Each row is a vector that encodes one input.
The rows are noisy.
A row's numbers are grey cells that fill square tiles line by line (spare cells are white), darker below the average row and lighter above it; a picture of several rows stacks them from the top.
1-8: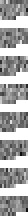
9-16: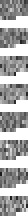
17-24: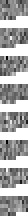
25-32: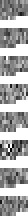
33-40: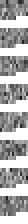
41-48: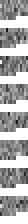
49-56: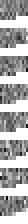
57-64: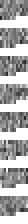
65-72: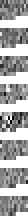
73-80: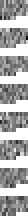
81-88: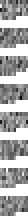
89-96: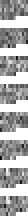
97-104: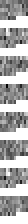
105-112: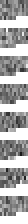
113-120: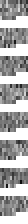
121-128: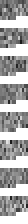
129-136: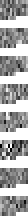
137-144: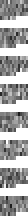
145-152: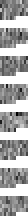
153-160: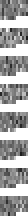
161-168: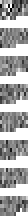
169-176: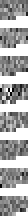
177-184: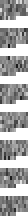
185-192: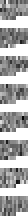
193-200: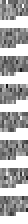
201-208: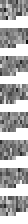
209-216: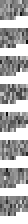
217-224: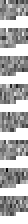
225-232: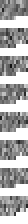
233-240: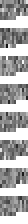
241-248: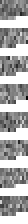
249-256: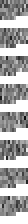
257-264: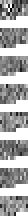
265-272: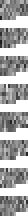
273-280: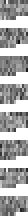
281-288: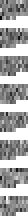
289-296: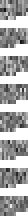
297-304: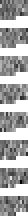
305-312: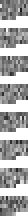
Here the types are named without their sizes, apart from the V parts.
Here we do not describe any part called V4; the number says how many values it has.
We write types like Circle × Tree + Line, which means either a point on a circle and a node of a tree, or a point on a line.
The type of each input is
List((Circle + V4) × Line).
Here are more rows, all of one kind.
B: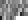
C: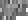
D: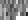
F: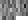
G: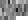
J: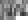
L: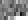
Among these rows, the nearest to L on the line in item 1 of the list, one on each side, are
B and J.
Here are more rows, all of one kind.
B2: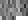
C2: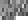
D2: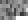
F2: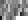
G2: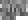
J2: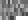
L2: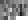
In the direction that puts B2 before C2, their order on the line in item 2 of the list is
F2, B2, J2, L2, C2, G2, D2.
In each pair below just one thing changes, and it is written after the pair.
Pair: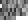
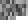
the place on the line in item 1 of the list
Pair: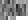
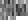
the value of V4 in item 2 of the list
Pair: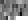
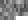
the place on the circle in item 1 of the list
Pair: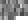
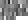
the place on the line in item 1 of the list
